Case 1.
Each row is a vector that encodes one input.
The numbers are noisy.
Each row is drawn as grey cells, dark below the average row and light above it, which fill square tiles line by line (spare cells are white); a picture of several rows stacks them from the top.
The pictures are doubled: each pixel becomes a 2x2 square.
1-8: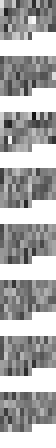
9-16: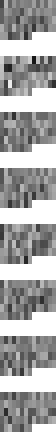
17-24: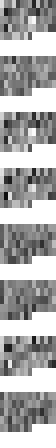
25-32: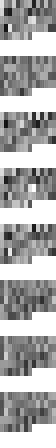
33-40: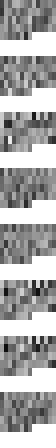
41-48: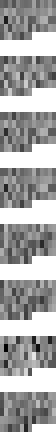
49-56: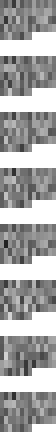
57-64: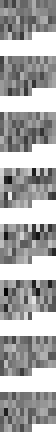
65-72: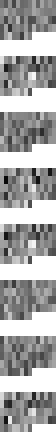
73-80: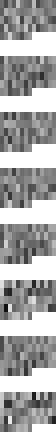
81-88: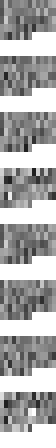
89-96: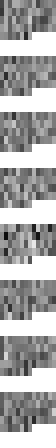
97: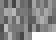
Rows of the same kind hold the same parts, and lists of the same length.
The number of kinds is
3.
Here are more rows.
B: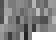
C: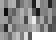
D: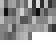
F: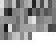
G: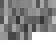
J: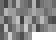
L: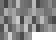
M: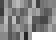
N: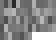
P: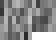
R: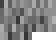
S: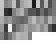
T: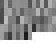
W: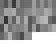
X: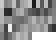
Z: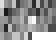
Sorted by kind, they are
B, G, N, R, T, W
C, D, F, S, X, Z
J, L, M, P

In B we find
a point on a 9-point circle and a true/false value.
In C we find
a point on a 5-point line.
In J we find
a true/false value.
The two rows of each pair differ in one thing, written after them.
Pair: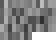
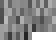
the place on the 9-point circle
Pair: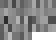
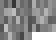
the place on the 9-point circle
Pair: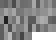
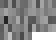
the place on the 9-point circle
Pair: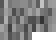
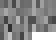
the true/false value
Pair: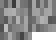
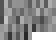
the true/false value
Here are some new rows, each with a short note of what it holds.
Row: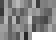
a true/false value
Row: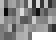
a point on a 5-point line
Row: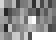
a point on a 5-point line
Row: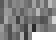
a point on a 9-point circle and a true/false value
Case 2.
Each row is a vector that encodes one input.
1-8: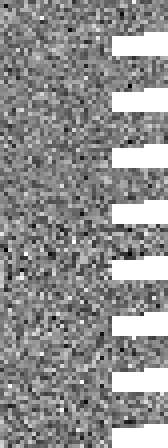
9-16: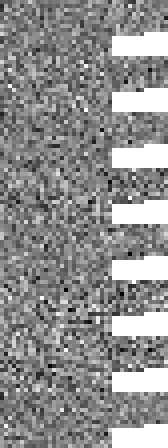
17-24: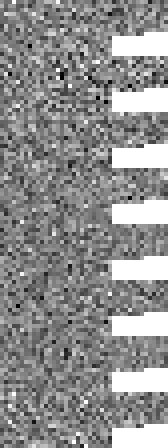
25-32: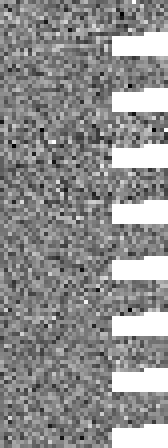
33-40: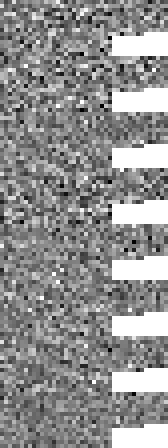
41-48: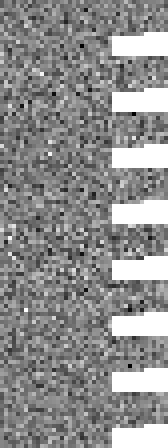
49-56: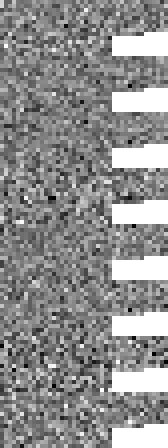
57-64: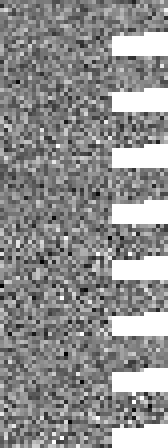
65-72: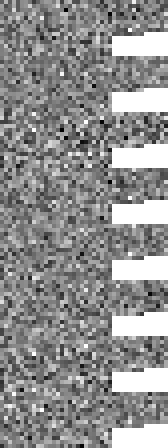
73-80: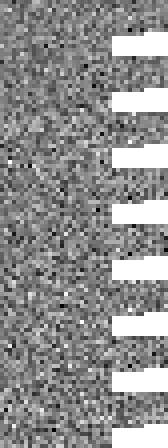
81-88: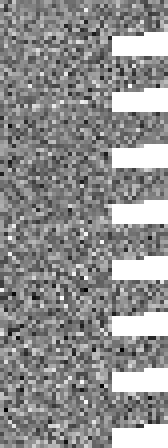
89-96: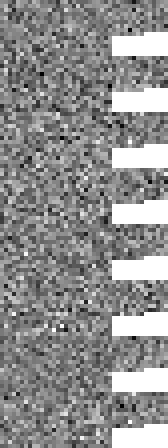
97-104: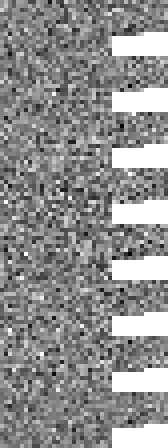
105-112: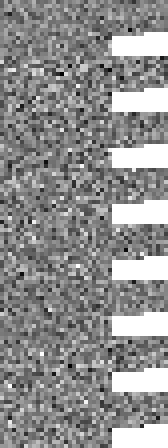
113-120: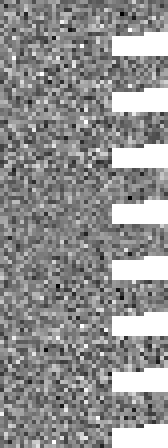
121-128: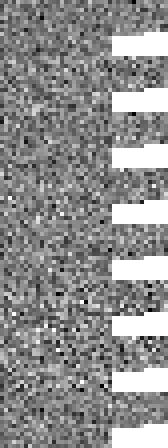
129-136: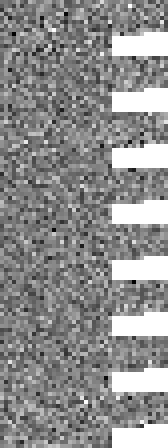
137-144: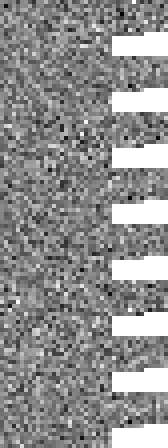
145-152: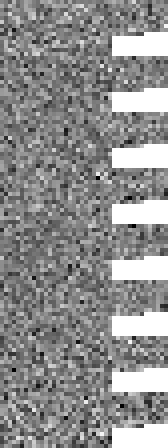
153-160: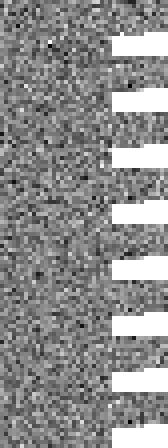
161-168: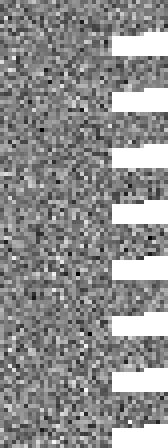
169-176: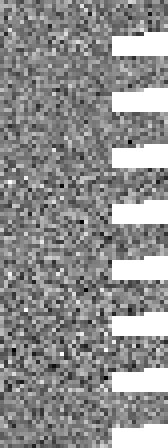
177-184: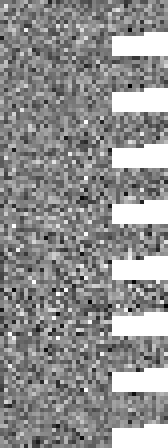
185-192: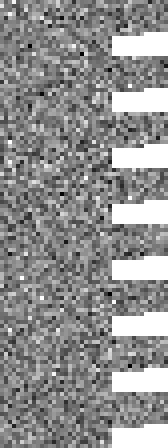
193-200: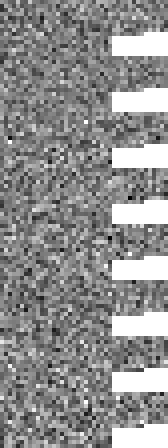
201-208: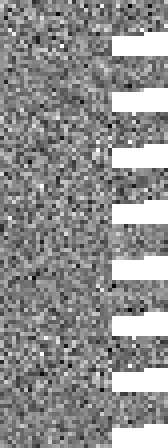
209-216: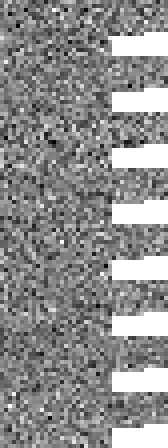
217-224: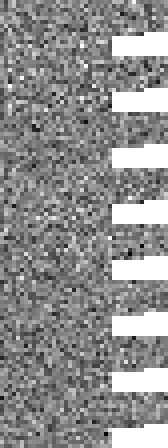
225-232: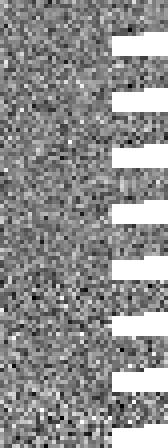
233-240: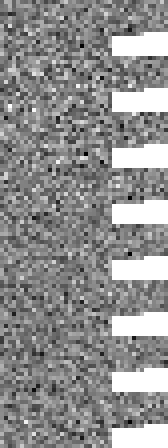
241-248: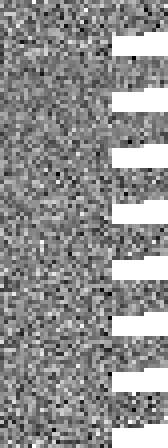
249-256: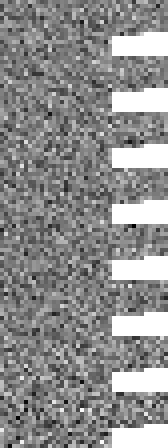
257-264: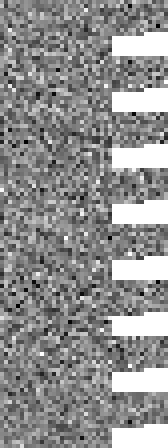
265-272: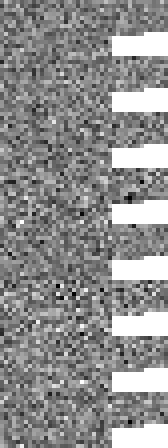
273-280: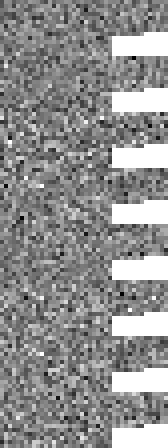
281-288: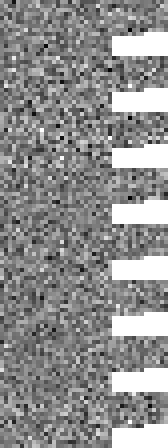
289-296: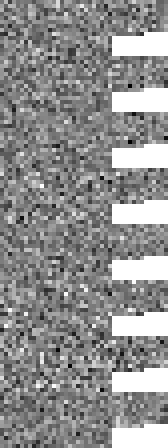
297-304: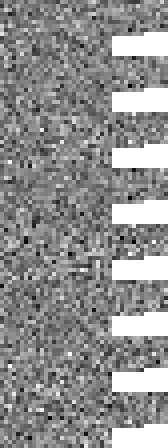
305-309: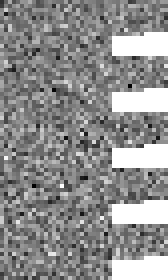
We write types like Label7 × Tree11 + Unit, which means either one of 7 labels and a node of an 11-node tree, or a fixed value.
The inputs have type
Bool × Circle15 + Line10 × Line12.
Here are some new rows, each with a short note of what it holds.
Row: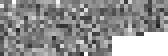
a point on a 15-point circle and a true/false value
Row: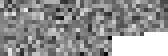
a point on a 15-point circle and a true/false value
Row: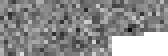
a point on a 10-point line and a point on a 12-point line
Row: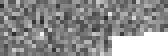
a point on a 10-point line and a point on a 12-point line
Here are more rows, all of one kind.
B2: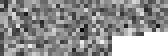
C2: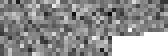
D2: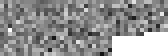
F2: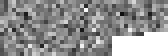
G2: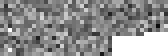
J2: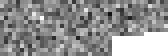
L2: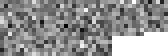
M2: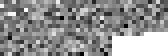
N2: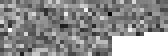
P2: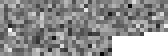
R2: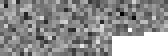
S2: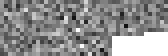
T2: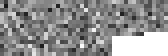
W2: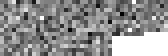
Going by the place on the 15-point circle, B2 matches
F2, R2, T2 and W2.
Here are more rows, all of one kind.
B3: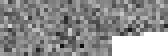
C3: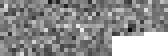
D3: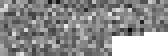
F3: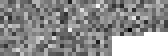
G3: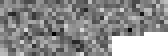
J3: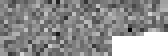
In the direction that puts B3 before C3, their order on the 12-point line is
F3, B3, J3, G3, D3, C3.
